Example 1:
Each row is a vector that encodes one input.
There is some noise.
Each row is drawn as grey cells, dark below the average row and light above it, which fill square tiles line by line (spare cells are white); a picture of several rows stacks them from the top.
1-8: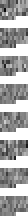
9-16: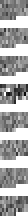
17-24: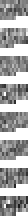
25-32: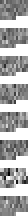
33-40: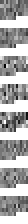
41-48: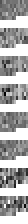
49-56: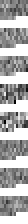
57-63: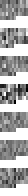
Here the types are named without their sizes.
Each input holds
a point on a line, together with either a fixed value, or a node of a tree.
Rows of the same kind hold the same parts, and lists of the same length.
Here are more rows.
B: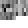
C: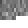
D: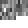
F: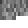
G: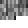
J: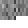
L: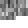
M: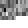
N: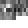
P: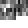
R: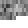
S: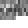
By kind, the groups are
B, C, F, G, M, R
D, J, L, N, P, S

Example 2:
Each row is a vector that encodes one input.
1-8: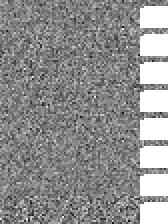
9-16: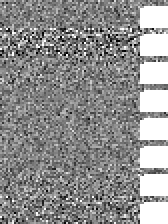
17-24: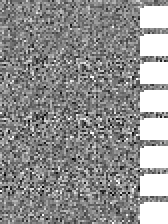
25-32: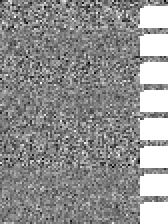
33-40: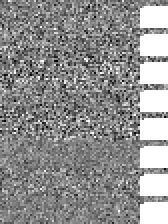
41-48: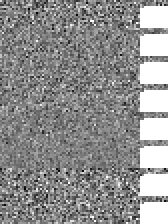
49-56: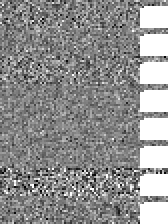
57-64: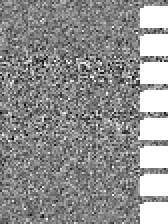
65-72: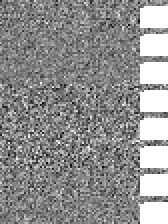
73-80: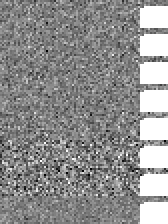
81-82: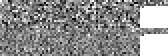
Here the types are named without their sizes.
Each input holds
a list of items, each a point on each of two lines.
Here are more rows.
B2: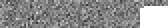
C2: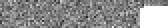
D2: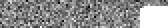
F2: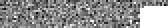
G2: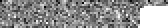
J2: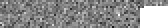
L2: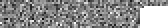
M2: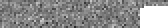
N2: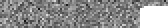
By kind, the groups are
B2, L2
C2, D2, G2, J2, M2, N2
F2

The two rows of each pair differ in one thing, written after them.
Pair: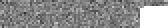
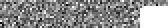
the place on one of the two lines in item 2 of the list
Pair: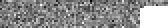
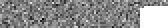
the place on one of the two lines in item 1 of the list
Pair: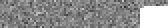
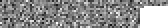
the place on one of the two lines in item 1 of the list
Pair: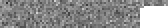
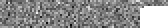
the place on one of the two lines in item 1 of the list
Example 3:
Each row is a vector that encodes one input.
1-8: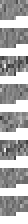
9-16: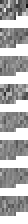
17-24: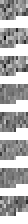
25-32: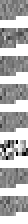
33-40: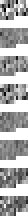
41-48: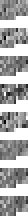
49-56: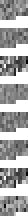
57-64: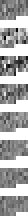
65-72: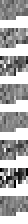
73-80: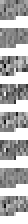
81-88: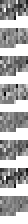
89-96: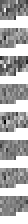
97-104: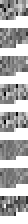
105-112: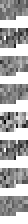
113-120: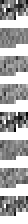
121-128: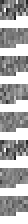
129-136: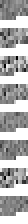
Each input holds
either a node of a 9-node tree, or a node of a 10-node tree.
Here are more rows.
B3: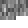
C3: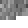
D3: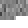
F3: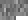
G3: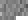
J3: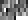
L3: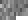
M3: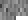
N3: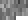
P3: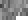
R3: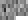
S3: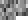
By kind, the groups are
B3, F3, J3, M3, P3, S3
C3, D3, G3, L3, N3, R3

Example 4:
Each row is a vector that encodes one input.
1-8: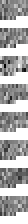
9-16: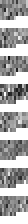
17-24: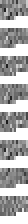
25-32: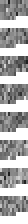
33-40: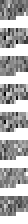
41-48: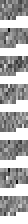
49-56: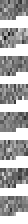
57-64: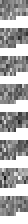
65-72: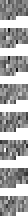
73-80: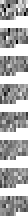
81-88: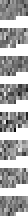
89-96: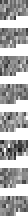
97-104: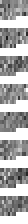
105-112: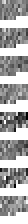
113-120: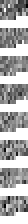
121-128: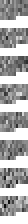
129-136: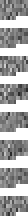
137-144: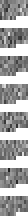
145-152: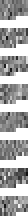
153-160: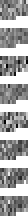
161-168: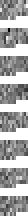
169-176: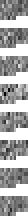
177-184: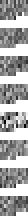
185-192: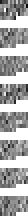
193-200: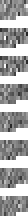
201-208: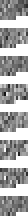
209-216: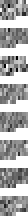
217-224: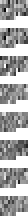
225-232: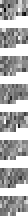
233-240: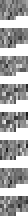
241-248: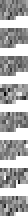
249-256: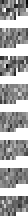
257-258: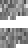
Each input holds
either a node of a 12-node tree, or a node of a 13-node tree.
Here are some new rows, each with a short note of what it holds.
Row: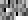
a node of a 13-node tree
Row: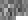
a node of a 13-node tree
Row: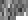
a node of a 13-node tree
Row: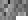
a node of a 13-node tree
